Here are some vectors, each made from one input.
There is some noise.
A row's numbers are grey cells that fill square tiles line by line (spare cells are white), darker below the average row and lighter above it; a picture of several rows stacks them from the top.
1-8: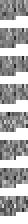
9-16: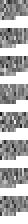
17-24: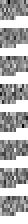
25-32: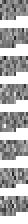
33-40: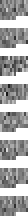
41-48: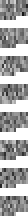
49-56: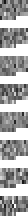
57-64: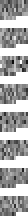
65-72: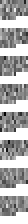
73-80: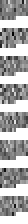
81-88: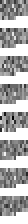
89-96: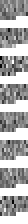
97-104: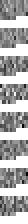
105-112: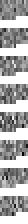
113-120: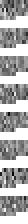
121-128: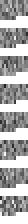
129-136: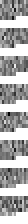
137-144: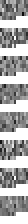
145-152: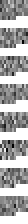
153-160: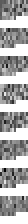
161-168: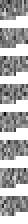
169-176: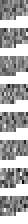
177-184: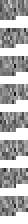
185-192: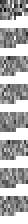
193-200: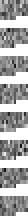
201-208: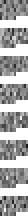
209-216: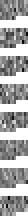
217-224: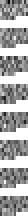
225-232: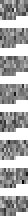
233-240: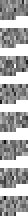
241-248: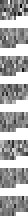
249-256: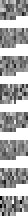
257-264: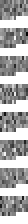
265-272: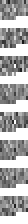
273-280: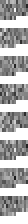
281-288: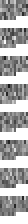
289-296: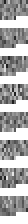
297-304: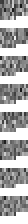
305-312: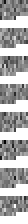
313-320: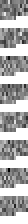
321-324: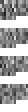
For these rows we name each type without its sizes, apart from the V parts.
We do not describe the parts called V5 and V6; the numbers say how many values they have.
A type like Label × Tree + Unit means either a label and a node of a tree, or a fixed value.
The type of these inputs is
Bool × Circle × (Line + V5) + V6 × V6.
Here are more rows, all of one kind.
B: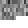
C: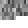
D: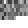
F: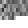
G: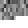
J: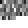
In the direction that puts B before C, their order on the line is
D, B, G, F, C, J.
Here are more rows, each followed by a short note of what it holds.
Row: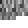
a point on a circle, a true/false value and a value of V5
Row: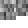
two values of V6
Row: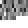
a point on a circle, a true/false value and a value of V5
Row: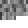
a point on a circle, a true/false value and a value of V5
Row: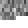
a point on a circle, a point on a line and a true/false value
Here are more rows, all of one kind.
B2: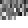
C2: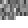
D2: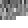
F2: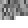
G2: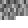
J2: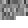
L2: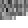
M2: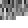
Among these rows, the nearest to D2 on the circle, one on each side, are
G2 and J2.
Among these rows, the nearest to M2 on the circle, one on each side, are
B2 and G2.
